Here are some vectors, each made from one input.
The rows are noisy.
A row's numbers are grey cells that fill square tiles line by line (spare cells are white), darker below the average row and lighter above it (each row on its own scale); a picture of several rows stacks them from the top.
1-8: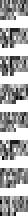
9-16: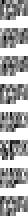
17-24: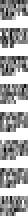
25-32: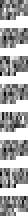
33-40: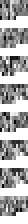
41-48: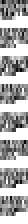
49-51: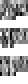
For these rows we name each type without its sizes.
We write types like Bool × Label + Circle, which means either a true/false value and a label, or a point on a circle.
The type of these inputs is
Bool × Bool × Bool.
